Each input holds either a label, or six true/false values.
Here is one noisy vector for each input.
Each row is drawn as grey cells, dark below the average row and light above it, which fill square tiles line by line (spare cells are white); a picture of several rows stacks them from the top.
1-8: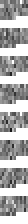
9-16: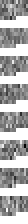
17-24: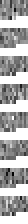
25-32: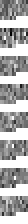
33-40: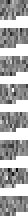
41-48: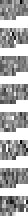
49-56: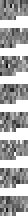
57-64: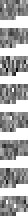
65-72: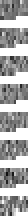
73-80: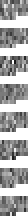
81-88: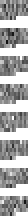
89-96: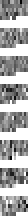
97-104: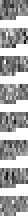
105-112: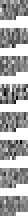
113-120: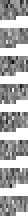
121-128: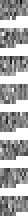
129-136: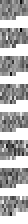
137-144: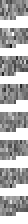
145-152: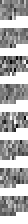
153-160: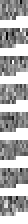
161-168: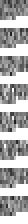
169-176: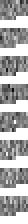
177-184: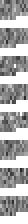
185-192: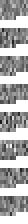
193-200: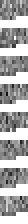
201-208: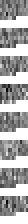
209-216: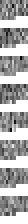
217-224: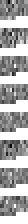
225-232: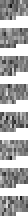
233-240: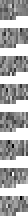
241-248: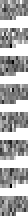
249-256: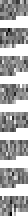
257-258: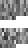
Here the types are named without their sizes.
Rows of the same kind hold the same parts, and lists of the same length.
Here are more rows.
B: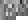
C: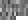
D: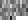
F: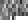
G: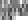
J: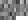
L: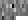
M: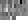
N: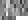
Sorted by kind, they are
B, C, D, F, J, L, M, N
G

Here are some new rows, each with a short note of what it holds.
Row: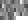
a label
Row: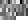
six true/false values
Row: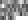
a label
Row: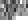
a label
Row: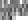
a label
